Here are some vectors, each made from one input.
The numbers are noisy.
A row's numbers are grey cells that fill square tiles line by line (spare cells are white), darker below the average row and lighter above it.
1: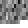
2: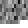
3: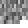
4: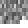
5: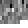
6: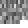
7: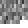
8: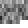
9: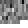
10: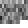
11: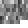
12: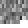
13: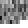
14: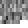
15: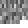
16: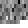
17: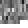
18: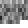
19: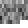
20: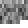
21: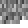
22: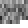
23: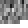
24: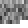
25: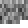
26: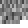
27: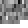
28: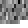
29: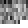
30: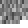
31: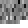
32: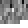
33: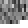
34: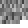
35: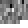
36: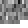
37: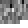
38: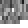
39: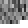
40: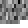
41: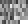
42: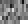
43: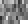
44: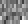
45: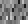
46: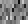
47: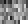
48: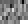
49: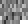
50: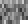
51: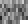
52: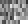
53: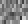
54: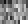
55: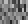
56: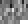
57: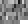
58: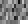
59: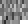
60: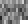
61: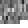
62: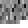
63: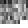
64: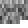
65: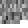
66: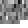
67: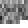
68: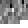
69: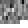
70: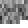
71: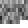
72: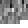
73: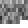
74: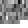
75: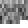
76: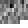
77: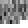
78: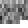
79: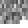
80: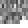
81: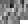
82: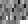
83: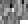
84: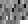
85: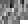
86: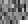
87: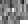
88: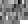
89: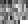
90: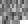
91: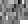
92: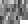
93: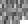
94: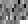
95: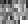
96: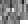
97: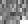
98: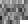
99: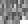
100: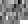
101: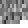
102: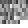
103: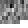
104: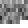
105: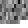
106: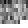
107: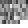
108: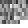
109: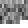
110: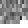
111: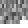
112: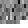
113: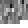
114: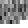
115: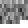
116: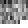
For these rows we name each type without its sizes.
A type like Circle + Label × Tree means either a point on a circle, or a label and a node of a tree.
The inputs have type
Bool × (Tree + Unit) + Line.
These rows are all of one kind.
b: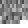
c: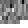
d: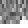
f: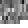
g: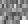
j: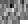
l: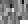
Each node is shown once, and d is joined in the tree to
l.
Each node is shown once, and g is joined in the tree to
c and j.
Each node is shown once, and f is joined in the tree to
b.
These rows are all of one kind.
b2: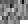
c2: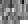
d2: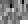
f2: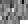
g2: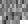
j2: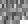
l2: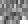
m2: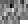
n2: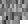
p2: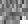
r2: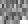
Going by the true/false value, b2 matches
c2, d2, f2 and m2.
